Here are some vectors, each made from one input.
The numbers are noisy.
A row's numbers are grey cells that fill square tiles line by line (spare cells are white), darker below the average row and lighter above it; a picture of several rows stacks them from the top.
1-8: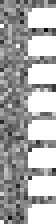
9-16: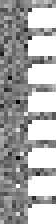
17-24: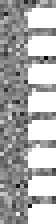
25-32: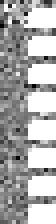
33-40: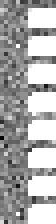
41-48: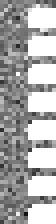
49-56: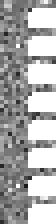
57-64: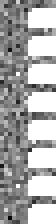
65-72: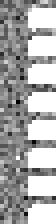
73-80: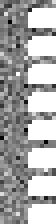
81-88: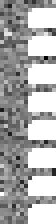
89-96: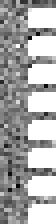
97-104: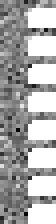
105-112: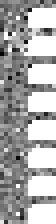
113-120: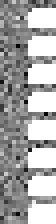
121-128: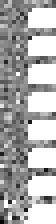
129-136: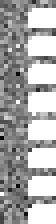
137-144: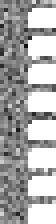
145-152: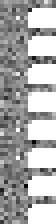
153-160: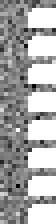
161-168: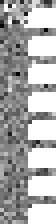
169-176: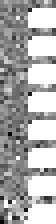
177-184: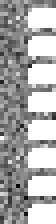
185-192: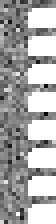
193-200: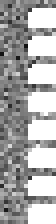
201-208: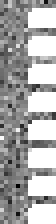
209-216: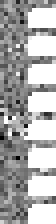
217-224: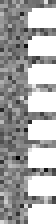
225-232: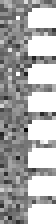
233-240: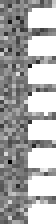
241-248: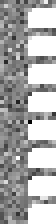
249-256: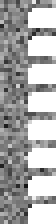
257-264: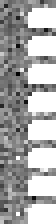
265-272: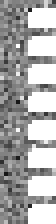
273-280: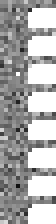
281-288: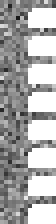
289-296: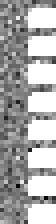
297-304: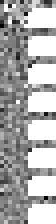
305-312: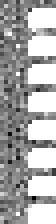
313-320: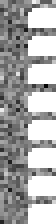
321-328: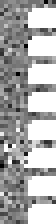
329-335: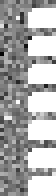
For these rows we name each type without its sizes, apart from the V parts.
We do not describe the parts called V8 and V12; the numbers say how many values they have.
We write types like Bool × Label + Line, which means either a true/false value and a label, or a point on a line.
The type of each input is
Label × Label × V8 × V12 + Unit.
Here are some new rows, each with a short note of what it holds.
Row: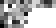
a fixed value
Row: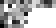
a fixed value
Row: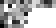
a fixed value
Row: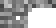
two labels, a value of V8 and a value of V12
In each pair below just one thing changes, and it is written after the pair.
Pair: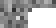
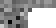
one of the two labels
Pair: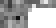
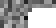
the value of V12
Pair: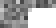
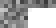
the value of V8
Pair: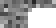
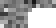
the value of V8
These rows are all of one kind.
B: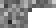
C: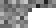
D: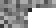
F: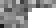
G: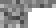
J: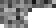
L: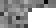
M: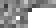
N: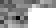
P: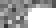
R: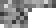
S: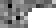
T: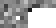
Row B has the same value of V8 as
C, D, G and M.
